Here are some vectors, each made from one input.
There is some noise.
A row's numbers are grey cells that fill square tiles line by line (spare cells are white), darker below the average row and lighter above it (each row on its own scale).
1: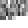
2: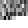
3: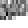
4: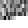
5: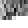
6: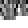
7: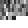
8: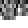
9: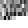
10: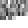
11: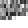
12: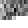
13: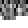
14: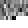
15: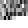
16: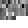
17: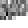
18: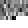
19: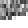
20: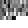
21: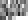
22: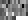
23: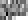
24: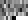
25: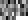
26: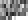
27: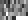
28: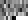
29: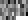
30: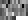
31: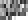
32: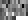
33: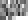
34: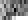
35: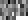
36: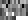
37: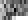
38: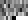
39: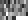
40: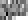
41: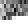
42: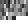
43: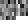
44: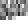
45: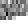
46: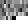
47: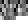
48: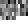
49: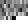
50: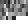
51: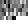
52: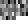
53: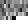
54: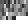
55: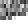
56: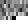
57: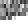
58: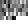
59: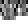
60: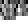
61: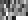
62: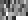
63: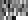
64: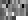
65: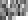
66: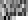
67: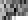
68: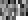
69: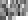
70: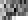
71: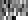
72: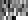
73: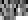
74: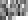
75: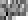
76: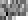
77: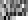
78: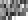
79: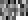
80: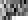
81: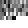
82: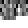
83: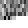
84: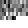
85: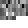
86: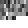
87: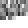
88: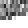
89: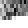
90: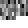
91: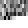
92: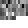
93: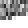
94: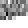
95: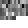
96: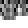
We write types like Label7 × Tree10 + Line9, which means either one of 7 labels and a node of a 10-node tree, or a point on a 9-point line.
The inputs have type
Line11.
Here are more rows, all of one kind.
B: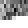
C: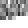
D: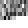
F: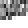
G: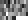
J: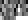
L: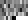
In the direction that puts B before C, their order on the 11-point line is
L, G, J, B, D, F, C.
